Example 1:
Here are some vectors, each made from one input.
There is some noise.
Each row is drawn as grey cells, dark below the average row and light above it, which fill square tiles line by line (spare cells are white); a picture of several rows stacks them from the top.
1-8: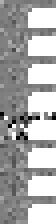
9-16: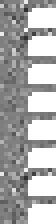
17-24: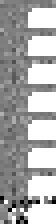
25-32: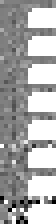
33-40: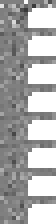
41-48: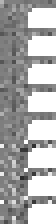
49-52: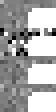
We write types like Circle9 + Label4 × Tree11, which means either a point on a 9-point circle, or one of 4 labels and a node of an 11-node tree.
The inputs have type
Bool × Tree7 + Unit.
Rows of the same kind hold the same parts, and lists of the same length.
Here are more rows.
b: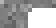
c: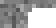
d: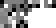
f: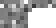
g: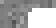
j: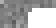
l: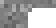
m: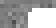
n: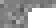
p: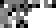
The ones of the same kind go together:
b, c, f, g, j, l, m, n
d, p

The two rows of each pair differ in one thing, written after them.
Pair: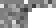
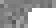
the true/false value
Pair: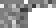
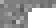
the true/false value
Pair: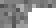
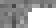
the node of the tree
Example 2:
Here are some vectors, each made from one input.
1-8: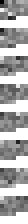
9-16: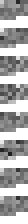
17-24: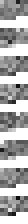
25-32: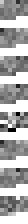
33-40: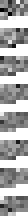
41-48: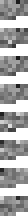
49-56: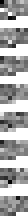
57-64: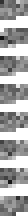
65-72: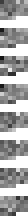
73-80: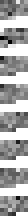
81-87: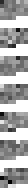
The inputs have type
Bool × Line7.
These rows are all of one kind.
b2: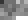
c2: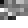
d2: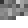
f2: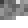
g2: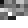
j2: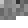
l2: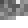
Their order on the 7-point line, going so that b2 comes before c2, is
b2, j2, c2, f2, l2, g2, d2.
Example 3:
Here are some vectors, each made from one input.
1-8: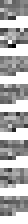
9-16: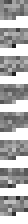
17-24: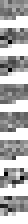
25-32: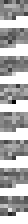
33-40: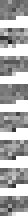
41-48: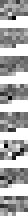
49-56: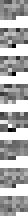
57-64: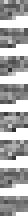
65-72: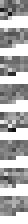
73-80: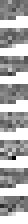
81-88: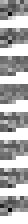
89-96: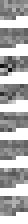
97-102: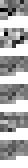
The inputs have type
Bool × Circle10 + Unit.
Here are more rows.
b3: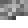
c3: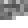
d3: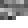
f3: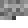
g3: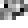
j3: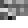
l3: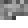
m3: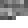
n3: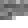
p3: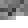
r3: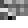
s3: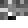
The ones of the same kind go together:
b3, c3, d3, f3, j3, l3, m3, n3, p3, r3, s3
g3

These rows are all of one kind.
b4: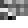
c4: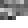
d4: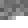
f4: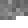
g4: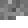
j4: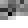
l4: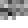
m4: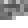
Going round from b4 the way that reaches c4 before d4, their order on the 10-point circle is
b4, c4, d4, f4, g4, j4, l4, m4.
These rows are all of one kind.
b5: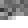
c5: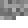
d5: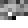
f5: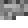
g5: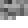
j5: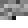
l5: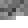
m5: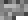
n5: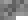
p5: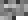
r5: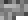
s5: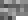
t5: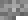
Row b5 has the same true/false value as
l5, n5 and s5.
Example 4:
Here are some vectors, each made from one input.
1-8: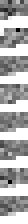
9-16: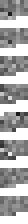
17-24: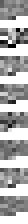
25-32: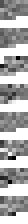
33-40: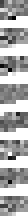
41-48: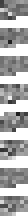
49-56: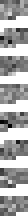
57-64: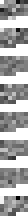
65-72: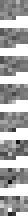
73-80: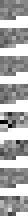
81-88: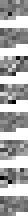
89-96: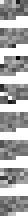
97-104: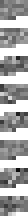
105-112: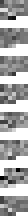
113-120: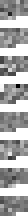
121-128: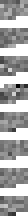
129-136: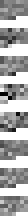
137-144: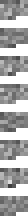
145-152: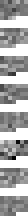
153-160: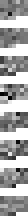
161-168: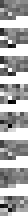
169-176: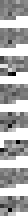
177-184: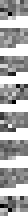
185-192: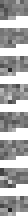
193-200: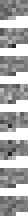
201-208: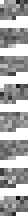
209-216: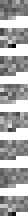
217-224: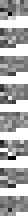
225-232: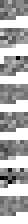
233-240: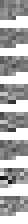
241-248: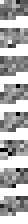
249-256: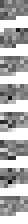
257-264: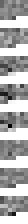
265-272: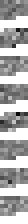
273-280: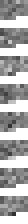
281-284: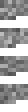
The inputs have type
Bool × (Circle10 + Unit).
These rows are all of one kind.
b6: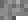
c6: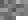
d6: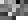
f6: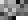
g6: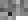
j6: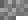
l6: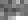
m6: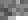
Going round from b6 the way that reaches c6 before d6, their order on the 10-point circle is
b6, g6, f6, c6, l6, d6, m6, j6.
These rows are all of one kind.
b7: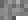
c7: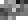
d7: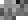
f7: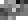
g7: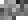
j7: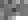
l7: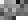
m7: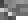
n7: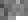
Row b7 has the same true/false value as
j7, m7 and n7.
